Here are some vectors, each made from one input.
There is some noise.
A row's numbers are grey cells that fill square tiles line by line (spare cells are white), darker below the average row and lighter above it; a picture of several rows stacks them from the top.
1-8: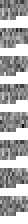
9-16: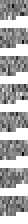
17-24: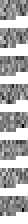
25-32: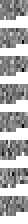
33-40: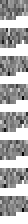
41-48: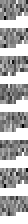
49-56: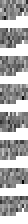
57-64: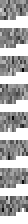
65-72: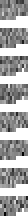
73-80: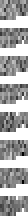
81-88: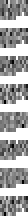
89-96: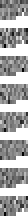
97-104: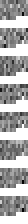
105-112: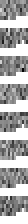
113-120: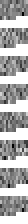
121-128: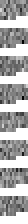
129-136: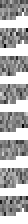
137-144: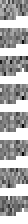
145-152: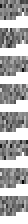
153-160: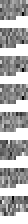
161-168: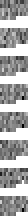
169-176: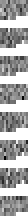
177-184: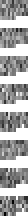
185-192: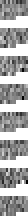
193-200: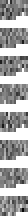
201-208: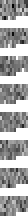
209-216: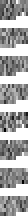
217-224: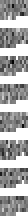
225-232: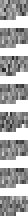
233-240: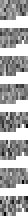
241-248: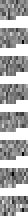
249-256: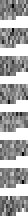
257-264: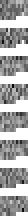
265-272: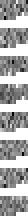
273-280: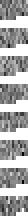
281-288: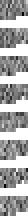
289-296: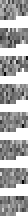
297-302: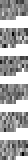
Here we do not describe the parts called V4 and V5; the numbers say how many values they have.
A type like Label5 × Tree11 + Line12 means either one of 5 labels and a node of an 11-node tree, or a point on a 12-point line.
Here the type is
(Bool × V5 + V4) × Line8.
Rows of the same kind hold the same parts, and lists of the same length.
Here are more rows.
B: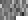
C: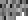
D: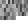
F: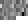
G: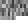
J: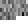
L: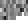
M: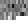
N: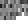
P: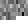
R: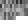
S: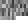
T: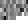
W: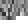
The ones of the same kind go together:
B, F, J, P, W
C, D, G, L, M, N, R, S, T

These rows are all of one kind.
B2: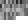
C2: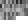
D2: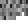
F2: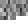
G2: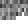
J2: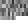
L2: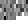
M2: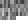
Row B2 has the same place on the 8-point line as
C2 and J2.
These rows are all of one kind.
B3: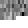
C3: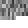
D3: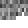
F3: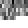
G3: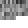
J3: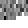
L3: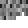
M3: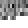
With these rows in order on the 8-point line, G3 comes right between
B3 and C3.
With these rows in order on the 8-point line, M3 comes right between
B3 and D3.
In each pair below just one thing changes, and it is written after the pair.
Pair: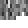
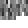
the value of V5
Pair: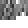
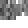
the true/false value
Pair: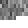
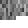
the true/false value
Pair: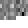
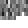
the place on the 8-point line
